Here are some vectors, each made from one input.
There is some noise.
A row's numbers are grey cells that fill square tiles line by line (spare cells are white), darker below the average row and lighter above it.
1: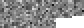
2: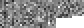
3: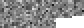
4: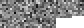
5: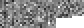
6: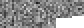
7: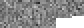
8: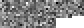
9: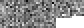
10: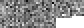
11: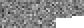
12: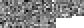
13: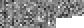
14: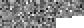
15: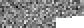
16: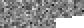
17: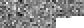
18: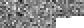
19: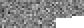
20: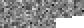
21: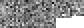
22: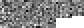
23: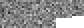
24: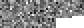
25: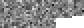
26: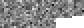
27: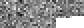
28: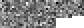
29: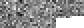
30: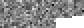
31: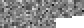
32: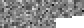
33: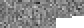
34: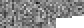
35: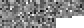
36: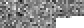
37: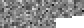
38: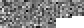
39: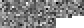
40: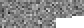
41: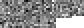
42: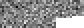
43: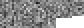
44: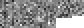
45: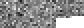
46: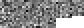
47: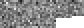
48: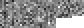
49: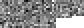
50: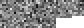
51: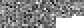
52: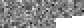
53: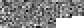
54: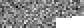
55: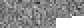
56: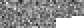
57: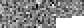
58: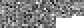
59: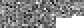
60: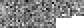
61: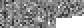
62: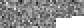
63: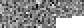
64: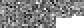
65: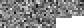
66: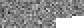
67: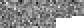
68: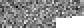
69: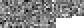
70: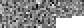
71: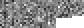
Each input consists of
either a point on an 8-point circle, or a node of an 8-node tree.
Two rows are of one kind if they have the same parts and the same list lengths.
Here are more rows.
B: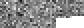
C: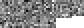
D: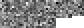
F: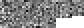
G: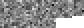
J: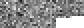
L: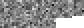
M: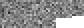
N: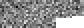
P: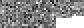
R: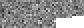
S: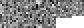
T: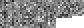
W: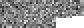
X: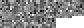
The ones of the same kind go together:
B, G, J, L, M, N, R, T, W
C, D, F, P, S, X

